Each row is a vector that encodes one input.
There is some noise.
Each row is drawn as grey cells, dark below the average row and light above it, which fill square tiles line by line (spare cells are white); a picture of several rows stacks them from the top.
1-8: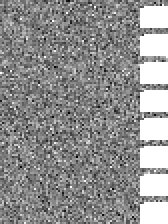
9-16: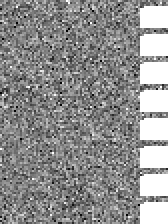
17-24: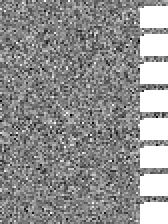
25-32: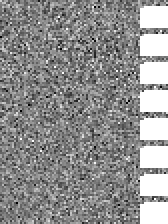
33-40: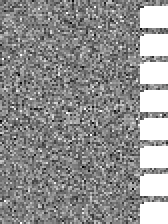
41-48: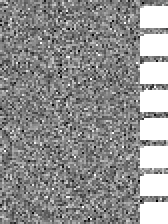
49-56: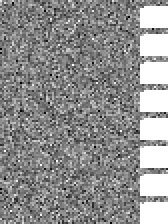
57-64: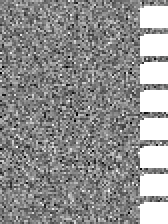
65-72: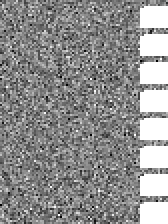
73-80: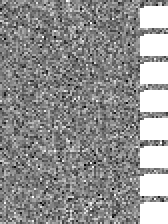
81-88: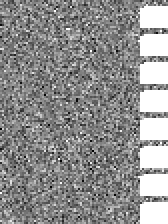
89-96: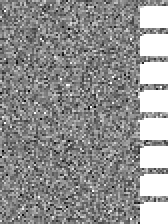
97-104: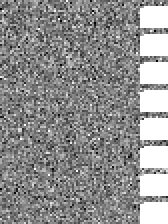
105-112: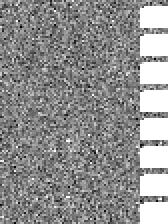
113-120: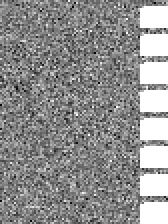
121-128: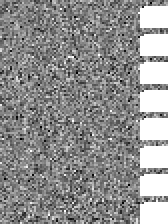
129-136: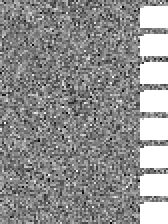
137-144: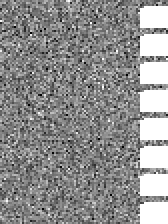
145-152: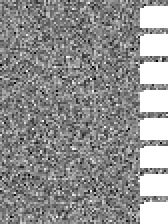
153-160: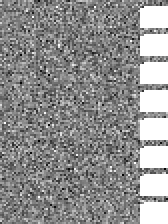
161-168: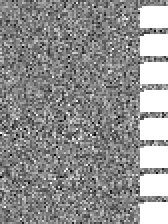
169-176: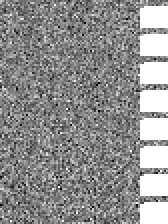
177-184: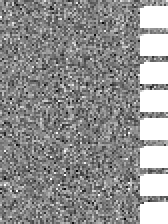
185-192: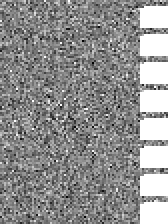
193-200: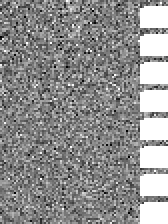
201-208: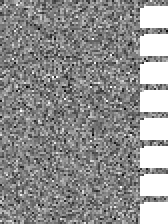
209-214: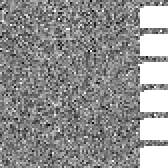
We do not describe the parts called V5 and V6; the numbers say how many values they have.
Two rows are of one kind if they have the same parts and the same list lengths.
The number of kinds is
4.
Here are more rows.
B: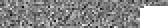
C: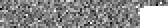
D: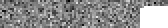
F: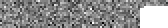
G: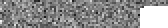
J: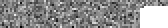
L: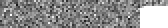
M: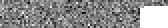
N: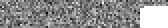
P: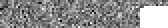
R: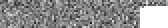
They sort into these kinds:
B, D, M, N
C, P
F, L
G, J, R

